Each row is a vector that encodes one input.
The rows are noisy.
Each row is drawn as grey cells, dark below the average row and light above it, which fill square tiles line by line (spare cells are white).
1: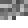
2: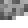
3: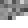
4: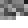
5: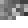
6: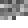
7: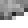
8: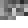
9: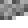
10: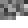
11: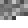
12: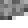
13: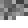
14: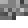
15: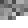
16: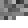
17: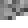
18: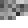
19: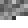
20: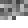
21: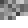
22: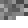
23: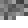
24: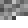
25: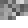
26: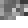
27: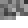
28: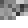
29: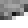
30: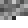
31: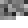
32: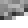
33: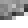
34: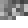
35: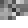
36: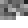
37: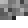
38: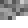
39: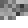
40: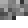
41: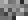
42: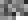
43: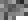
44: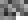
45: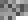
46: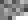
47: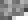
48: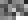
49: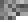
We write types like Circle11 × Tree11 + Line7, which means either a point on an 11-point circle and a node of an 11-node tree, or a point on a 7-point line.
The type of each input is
Label6 + Line5.
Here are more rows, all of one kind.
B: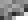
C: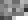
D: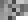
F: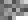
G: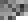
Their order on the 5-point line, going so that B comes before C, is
B, C, F, D, G.
